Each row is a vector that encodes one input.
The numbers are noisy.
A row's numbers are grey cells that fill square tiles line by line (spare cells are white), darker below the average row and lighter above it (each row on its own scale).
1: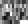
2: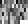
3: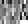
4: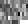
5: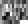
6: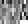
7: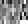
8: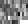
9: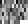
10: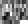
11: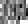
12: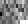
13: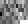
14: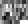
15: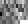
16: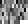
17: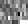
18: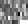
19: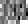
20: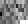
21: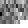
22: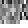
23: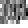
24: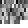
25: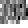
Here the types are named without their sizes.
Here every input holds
a label.
